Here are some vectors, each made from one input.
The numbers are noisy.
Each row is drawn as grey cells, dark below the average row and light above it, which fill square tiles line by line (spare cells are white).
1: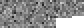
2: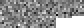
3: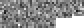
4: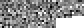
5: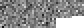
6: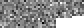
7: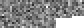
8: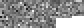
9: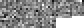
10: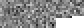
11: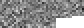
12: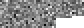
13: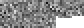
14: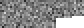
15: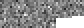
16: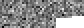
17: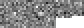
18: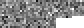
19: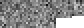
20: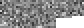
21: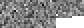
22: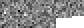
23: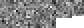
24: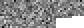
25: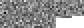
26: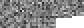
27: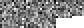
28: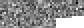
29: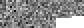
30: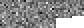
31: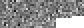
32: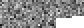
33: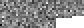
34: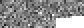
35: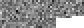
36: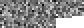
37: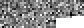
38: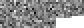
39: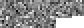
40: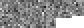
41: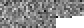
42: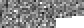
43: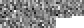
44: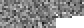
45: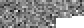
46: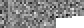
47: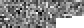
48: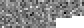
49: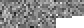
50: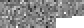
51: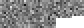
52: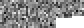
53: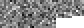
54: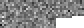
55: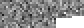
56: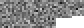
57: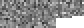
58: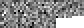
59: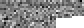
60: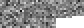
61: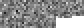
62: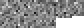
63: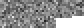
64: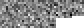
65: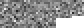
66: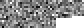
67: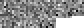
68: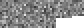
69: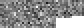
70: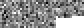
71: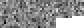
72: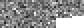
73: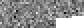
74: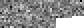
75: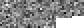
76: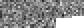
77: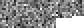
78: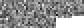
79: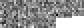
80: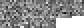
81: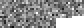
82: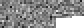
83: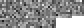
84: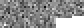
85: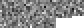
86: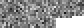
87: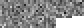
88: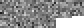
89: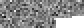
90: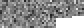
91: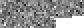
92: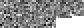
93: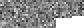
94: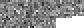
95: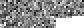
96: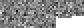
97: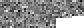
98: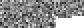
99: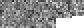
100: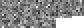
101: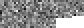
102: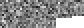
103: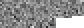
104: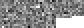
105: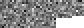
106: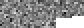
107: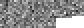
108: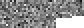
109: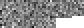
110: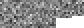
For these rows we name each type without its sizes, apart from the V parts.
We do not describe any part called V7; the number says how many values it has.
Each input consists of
a value of V7, together with either a point on a line, or a node of a tree.
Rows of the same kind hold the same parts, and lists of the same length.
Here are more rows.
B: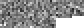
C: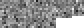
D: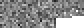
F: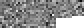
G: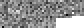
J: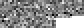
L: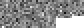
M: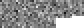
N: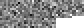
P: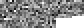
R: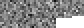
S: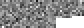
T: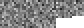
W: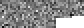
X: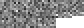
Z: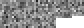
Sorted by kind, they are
B, C, J, L, M, P, S, Z
D, F, G, N, R, T, W, X

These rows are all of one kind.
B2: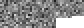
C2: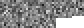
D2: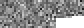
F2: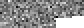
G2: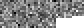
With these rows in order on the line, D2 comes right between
C2 and F2.
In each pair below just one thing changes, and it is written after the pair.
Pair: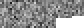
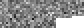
the node of the tree
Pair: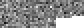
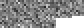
the node of the tree
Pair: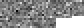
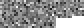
the value of V7
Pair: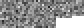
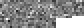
the node of the tree
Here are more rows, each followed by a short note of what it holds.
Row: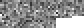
a point on a line and a value of V7
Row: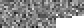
a point on a line and a value of V7
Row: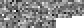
a node of a tree and a value of V7
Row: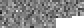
a point on a line and a value of V7
